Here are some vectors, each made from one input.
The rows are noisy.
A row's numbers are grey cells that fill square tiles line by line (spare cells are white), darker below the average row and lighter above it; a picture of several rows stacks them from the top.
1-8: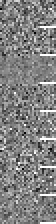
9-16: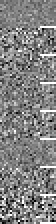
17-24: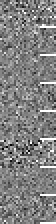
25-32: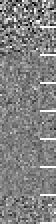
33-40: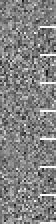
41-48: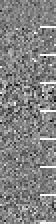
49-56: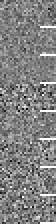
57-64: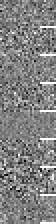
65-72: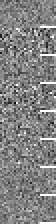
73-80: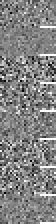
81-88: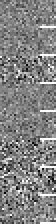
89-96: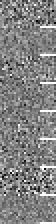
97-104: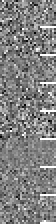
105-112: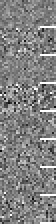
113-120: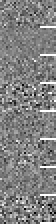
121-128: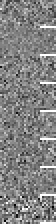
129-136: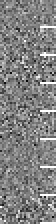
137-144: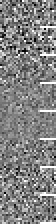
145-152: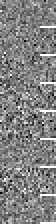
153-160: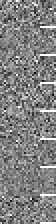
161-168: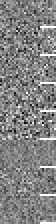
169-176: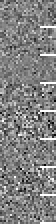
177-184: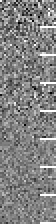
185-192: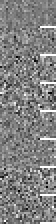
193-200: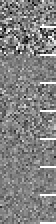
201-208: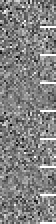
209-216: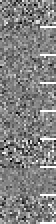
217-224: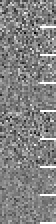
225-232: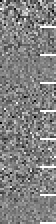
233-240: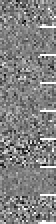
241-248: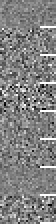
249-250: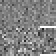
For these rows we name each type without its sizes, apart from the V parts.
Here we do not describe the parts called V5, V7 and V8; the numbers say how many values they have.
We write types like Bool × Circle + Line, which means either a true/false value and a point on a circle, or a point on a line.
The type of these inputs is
Bool × (Label × V7 × V8 + Line) + V5.
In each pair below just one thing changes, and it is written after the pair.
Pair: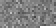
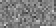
the label
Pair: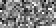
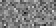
the value of V7
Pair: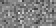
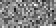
the true/false value
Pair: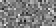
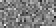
the label
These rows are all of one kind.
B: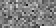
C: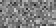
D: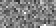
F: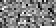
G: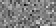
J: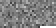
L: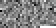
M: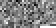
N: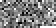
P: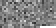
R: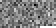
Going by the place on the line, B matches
D, F, G and L.
